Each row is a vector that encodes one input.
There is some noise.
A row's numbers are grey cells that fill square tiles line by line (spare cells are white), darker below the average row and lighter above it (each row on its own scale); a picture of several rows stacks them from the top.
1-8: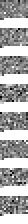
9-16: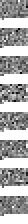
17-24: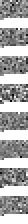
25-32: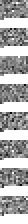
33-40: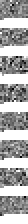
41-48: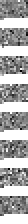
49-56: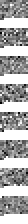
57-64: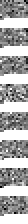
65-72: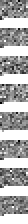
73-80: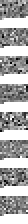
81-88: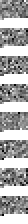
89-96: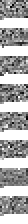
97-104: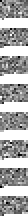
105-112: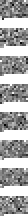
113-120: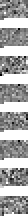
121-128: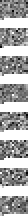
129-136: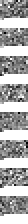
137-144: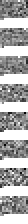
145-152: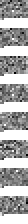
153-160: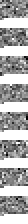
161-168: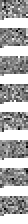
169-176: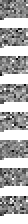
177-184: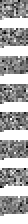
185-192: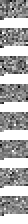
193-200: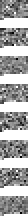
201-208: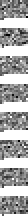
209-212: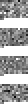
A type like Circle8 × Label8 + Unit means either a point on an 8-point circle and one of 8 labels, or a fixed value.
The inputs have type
Label6 × Line5 × Line7 × Line10 × Tree10.
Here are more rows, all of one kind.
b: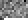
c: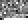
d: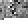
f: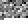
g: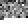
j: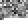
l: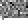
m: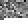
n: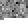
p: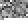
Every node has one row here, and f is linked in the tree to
d.
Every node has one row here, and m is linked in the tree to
c.
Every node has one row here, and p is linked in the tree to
g and j.
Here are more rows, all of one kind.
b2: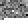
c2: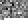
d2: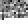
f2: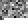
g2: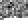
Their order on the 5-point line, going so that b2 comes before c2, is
b2, g2, d2, f2, c2.
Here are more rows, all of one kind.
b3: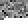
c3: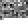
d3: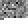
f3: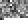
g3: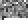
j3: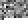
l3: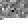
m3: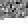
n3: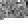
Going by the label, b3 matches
l3 and n3.
